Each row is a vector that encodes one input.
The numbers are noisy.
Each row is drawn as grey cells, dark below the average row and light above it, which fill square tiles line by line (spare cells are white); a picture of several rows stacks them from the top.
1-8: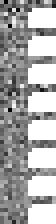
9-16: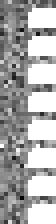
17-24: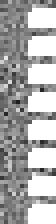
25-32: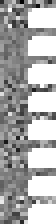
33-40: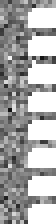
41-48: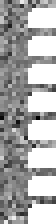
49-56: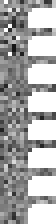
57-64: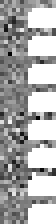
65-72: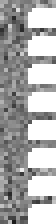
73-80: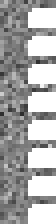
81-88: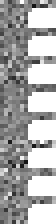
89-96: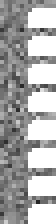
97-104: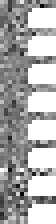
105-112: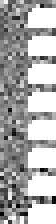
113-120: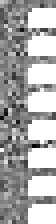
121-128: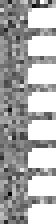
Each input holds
a point on a 9-point circle, one of 10 labels and a true/false value.
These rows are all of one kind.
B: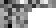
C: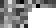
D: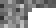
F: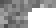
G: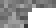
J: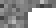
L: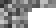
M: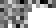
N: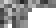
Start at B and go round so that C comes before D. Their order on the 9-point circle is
B, L, F, J, M, G, C, N, D.
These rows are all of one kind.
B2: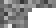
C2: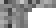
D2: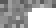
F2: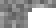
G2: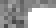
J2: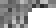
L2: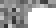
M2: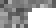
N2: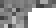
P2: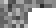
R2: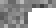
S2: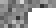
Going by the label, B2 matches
C2, F2, J2 and M2.
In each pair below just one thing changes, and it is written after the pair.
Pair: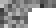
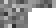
the place on the 9-point circle
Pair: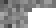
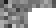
the place on the 9-point circle
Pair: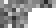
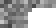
the true/false value
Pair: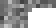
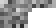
the label
